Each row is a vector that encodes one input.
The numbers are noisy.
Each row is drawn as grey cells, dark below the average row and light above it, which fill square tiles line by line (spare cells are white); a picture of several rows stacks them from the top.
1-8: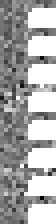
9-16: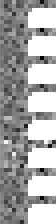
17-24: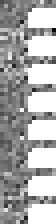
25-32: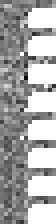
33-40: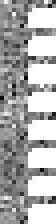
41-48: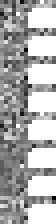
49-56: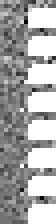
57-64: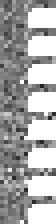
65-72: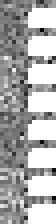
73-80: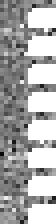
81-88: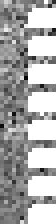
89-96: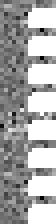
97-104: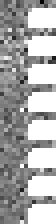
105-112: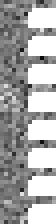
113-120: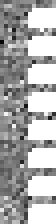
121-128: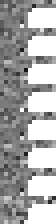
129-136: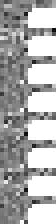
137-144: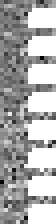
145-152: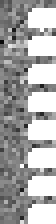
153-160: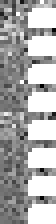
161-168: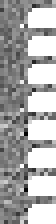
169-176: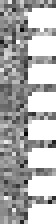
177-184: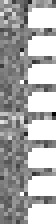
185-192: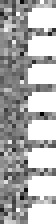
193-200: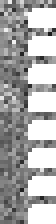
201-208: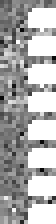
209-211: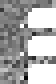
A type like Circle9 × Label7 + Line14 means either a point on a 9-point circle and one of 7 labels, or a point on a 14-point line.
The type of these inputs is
Circle16 + Tree10.
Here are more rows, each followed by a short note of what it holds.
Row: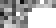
a node of a 10-node tree
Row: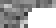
a point on a 16-point circle
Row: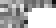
a node of a 10-node tree
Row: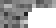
a point on a 16-point circle
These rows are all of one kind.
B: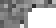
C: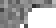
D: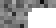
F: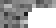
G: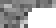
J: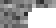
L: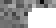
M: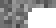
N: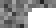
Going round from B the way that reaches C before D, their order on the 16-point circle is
B, C, G, F, J, L, D, N, M.
